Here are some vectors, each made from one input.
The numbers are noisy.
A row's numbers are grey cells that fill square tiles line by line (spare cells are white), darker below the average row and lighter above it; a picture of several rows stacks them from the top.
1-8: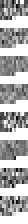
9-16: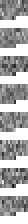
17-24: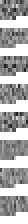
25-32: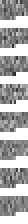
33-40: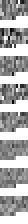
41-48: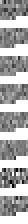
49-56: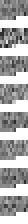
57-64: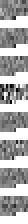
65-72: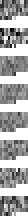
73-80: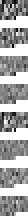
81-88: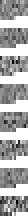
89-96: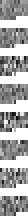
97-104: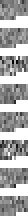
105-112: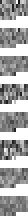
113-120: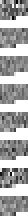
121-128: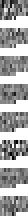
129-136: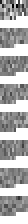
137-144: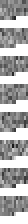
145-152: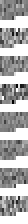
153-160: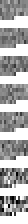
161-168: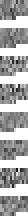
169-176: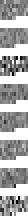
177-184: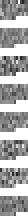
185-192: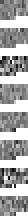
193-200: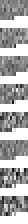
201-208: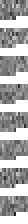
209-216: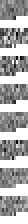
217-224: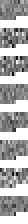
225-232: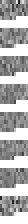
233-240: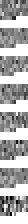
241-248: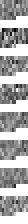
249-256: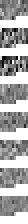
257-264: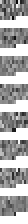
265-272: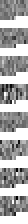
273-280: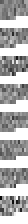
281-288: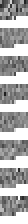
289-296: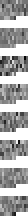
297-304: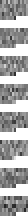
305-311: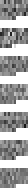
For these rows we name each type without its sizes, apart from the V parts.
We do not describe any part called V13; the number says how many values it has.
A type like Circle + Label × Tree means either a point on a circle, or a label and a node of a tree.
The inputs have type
(Label + Tree) × List(V13) + Line.
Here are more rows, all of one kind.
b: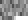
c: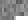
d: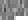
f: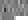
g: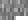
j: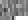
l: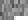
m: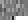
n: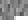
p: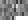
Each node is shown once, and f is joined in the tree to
d and m.
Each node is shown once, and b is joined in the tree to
p.
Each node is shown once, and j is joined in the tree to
l.
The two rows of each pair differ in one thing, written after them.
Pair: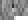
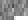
the value of V13 in item 1 of the list
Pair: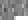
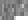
the node of the tree
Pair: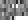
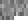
the value of V13 in item 2 of the list
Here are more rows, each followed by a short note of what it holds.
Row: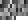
a point on a line
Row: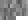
a label, together with a list of one item
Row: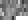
a node of a tree, together with the empty list
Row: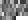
a label, together with the empty list
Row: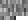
a label, together with the empty list
